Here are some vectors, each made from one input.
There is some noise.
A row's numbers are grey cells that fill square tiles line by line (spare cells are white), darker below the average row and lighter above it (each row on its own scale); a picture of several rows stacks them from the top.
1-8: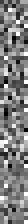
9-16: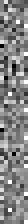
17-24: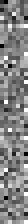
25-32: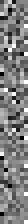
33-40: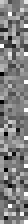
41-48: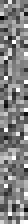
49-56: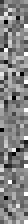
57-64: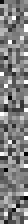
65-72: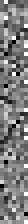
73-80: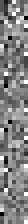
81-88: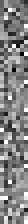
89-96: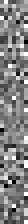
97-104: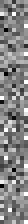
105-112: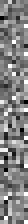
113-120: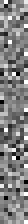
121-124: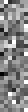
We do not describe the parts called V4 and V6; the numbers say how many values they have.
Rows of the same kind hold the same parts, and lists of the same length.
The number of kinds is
2.
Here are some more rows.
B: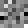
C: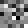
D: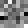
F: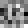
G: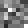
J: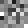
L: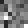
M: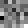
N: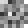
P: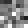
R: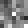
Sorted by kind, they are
B, C, D, F, G, L, M
J, N, P, R

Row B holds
a point on a 5-point line, a true/false value and a value of V6.
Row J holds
a true/false value, a value of V4 and a value of V6.
